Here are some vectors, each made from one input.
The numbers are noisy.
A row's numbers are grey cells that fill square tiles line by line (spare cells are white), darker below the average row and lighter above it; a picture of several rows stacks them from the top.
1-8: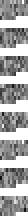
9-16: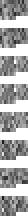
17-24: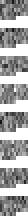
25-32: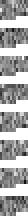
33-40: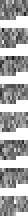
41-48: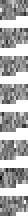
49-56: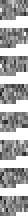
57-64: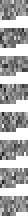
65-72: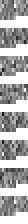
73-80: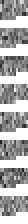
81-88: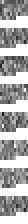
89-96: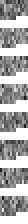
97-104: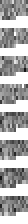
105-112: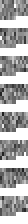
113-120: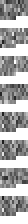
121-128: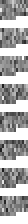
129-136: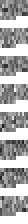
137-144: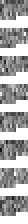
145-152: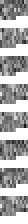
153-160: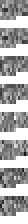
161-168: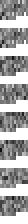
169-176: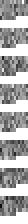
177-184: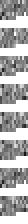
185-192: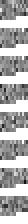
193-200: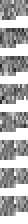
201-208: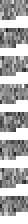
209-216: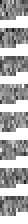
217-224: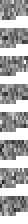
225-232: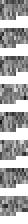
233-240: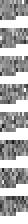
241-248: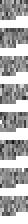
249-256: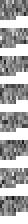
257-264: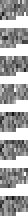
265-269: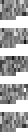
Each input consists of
either one of 7 labels and a true/false value, or a node of a 15-node tree.
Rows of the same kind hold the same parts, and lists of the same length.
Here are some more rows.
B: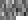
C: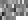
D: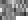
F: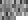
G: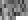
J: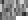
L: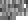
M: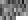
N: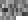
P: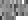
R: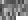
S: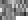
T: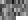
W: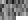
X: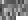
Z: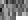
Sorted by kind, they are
B, C, D, F, J, L, N, P, S
G, M, R, T, W, X, Z

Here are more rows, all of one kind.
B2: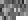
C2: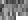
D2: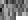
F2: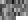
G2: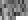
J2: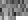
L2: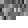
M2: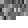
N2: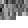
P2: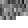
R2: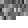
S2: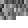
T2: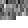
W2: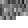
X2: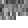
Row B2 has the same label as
L2, M2, R2 and S2.
